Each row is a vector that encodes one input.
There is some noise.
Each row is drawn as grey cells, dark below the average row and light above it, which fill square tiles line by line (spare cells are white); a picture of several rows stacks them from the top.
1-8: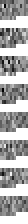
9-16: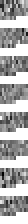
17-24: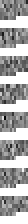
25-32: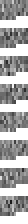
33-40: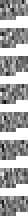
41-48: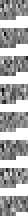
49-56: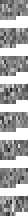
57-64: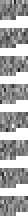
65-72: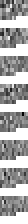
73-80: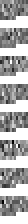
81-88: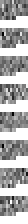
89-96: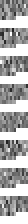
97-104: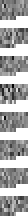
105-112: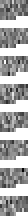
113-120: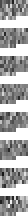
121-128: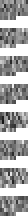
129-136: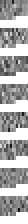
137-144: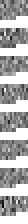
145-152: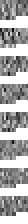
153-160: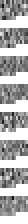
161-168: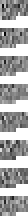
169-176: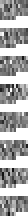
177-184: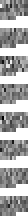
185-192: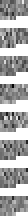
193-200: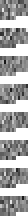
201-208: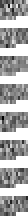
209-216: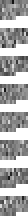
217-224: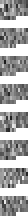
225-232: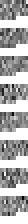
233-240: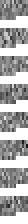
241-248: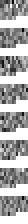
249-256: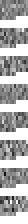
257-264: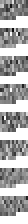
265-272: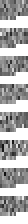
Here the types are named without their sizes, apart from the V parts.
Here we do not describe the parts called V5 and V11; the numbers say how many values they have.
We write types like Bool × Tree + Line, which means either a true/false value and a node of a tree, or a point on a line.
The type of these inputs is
(Bool × Bool × Bool + V5) × Line × V11.
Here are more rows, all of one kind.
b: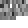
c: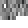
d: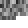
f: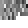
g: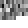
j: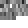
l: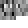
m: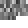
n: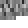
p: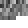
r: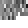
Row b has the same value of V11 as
f, j, m and r.
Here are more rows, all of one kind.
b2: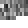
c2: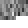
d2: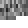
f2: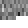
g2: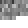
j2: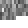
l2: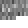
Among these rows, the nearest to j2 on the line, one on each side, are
c2 and d2.
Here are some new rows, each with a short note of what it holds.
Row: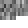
a point on a line, three true/false values and a value of V11
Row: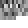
a point on a line, a value of V5 and a value of V11
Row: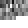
a point on a line, a value of V5 and a value of V11
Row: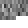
a point on a line, three true/false values and a value of V11
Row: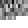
a point on a line, a value of V5 and a value of V11
